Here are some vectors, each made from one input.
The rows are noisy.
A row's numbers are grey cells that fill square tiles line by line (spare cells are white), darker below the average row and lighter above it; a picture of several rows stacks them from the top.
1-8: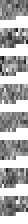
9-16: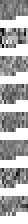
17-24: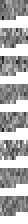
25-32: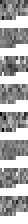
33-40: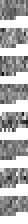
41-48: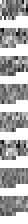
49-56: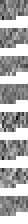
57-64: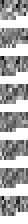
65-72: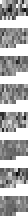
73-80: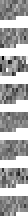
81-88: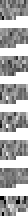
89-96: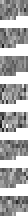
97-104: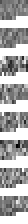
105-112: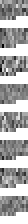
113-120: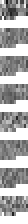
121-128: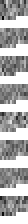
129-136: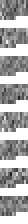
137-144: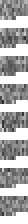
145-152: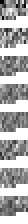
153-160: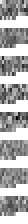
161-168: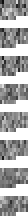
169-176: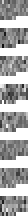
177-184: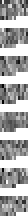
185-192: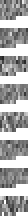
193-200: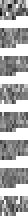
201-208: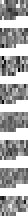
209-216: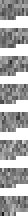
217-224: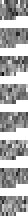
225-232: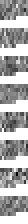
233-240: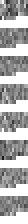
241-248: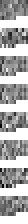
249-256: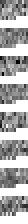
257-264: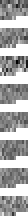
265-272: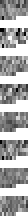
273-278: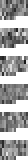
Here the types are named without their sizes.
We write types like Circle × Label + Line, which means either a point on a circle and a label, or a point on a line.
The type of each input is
Bool × (Tree + Unit) + Line.
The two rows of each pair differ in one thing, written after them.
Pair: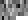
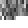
the true/false value
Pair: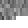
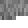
the true/false value
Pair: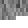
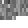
the node of the tree
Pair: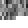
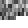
the node of the tree
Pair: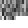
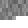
the true/false value
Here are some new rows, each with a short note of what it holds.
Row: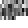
a node of a tree and a true/false value
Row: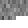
a node of a tree and a true/false value
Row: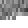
a true/false value
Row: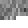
a true/false value
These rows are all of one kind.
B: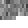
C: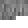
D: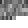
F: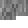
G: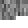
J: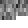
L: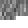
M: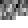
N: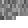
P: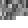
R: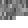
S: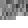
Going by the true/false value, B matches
N and S.
